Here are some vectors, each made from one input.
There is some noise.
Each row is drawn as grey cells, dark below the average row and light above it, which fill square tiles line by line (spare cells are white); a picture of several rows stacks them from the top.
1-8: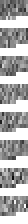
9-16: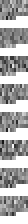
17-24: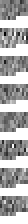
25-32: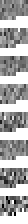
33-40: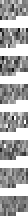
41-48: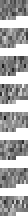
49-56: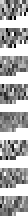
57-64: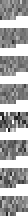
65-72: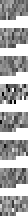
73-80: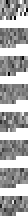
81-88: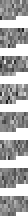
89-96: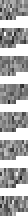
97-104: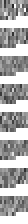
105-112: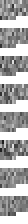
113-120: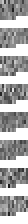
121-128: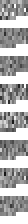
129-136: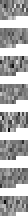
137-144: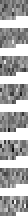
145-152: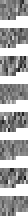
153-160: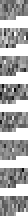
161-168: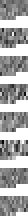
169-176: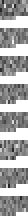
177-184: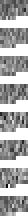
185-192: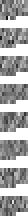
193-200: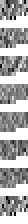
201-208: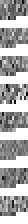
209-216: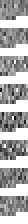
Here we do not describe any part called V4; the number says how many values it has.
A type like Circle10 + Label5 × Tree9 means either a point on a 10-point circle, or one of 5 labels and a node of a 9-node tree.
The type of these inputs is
List2(Line5 × (Line5 + V4)).
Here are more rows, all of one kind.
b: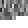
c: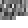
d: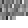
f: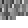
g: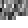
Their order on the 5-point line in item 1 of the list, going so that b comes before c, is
b, g, c, d, f.
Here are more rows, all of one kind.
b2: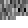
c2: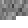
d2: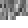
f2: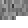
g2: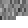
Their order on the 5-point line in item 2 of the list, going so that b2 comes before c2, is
g2, b2, f2, c2, d2.
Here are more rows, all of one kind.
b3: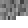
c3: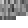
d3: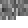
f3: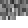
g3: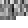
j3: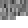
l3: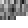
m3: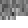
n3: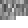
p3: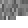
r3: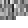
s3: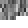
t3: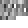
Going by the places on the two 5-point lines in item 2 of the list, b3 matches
m3, p3 and t3.
